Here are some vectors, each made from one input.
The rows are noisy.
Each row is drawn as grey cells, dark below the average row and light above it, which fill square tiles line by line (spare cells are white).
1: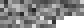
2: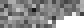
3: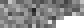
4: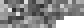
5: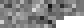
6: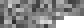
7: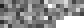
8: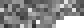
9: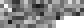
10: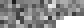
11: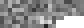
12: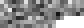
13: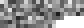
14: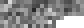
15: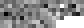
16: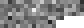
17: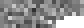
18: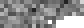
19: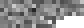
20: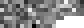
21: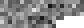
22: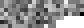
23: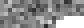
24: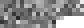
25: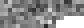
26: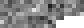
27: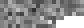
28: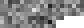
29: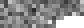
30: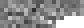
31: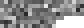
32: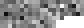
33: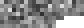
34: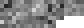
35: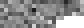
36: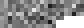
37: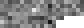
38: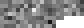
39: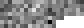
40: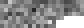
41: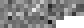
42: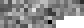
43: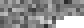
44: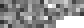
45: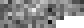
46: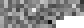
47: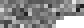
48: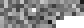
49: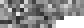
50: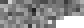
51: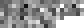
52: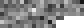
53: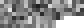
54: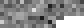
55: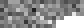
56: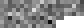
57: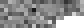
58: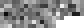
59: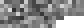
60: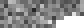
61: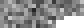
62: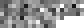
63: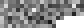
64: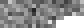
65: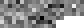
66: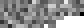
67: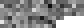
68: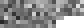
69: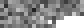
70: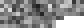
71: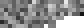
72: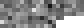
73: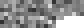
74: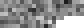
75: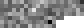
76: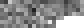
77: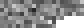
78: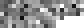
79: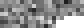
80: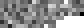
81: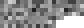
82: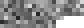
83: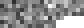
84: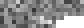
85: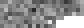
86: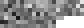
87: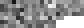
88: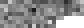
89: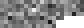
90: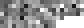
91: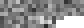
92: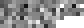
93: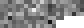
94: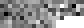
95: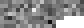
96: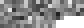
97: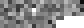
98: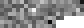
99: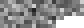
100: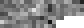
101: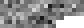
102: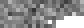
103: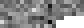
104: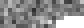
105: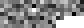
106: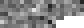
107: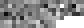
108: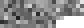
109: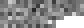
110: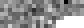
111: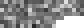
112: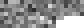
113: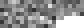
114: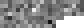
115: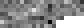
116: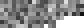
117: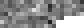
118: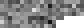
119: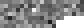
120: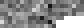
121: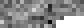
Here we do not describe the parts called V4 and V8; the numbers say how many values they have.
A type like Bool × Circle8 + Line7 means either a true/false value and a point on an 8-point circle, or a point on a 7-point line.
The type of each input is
Bool × (Tree7 + V4) + V8.
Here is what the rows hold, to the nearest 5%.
About 65% of them hold a true/false value, together with either a node of a 7-node tree, or a value of V4. The rest hold a value of V8.
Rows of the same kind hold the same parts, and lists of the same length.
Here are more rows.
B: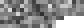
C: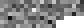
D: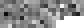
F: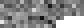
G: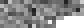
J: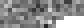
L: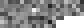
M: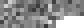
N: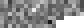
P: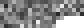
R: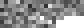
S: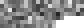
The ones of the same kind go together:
B, D, P, S
C, J, M, N, R
F, G, L

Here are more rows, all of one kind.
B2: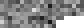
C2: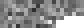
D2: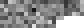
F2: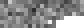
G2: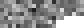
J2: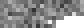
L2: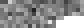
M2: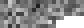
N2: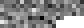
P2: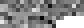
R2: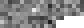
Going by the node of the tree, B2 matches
C2, G2, M2 and R2.
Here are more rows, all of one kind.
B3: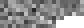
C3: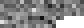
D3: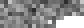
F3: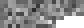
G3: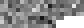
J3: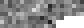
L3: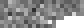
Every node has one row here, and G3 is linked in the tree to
J3.
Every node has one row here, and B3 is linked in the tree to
F3 and L3.
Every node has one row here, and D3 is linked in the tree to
C3 and L3.
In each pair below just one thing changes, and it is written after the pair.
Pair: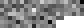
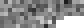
the true/false value
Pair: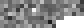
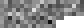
the value of V4
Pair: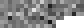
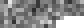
the true/false value
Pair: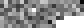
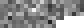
the value of V4
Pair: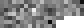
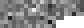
the value of V4
